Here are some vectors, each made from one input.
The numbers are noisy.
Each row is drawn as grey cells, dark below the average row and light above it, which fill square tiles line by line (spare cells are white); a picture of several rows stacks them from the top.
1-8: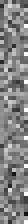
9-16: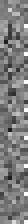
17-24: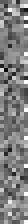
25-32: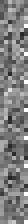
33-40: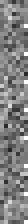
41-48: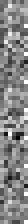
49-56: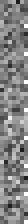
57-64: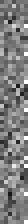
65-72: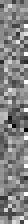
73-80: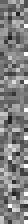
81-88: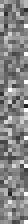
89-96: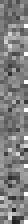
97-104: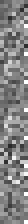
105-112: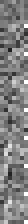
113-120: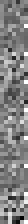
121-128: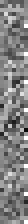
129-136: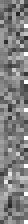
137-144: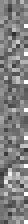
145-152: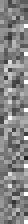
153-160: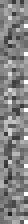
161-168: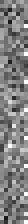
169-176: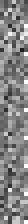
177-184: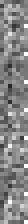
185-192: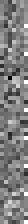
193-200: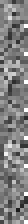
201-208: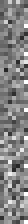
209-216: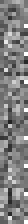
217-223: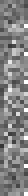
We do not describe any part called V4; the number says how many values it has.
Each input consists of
either a point on a 6-point line, a point on a 9-point line and a value of V4, or a list of up to three points on a 5-point line.
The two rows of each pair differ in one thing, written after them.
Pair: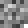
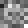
the place on the 6-point line
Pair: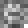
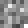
the value of V4
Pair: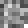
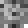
the value of V4
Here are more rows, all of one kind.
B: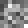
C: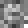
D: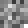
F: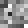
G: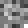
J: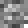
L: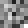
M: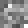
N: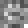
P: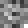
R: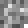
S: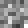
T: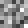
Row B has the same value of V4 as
C, F, J and T.
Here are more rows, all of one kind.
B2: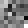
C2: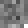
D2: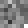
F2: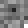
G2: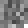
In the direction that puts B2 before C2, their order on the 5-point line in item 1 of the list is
B2, D2, G2, C2, F2.
